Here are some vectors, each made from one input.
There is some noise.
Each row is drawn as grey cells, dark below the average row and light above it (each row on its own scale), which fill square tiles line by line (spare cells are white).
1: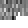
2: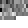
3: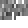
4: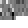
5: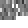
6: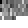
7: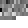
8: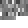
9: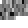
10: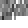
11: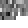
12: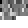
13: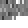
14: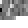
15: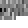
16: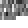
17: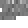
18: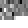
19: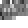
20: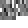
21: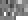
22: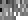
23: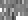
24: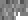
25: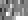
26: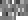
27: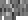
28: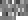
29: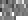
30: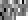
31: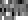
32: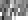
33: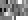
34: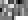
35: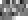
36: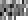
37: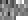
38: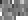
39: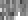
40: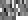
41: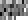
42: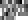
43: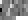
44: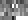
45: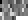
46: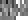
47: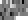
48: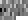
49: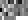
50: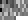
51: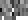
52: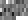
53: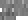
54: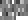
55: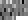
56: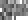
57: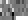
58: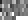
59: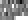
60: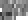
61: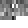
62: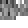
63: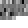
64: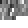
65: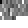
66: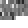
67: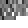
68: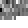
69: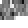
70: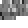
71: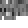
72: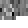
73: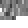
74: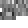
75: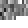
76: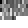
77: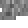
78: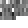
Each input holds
a point on a 10-point line and three true/false values.
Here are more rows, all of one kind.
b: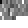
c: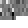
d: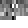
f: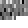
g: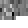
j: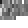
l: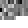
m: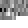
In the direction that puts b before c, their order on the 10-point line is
d, b, j, m, f, c, g, l.
